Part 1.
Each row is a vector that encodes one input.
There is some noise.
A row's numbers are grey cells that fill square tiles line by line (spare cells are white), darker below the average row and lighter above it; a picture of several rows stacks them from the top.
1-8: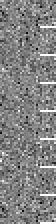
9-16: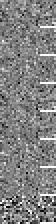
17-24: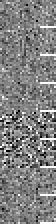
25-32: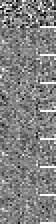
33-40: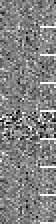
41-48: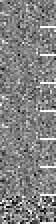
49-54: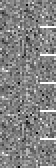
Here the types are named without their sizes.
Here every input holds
a list of points on a line.
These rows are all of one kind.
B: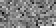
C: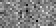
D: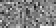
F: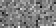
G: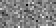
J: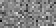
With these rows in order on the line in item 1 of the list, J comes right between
F and G.
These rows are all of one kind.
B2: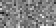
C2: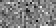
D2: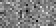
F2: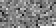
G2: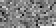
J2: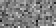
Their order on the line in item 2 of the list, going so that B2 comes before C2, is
B2, G2, F2, C2, J2, D2.
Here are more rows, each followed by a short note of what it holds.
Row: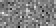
a list of one item
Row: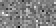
a list of one item
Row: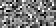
the empty list
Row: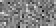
a list of one item
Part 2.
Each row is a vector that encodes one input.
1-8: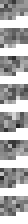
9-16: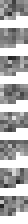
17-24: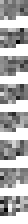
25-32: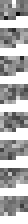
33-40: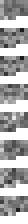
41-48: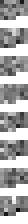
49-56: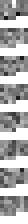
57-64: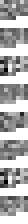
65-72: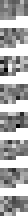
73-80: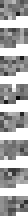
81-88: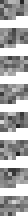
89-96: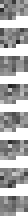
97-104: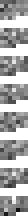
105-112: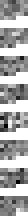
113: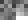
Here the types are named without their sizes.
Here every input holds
a list of points on a line.
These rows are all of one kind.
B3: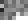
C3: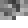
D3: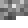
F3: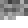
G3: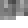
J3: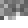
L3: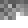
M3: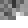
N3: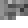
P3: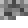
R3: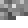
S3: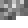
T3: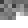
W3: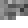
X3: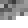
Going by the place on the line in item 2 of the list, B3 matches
N3, S3, T3 and W3.
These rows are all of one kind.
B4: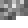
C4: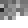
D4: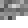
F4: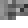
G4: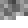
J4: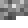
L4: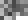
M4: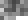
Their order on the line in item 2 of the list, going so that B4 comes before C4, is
L4, G4, J4, F4, B4, C4, D4, M4.
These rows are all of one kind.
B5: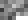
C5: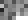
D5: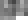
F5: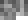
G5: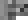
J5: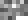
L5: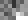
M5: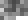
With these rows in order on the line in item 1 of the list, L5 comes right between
C5 and F5.
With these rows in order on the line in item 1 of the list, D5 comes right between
F5 and M5.
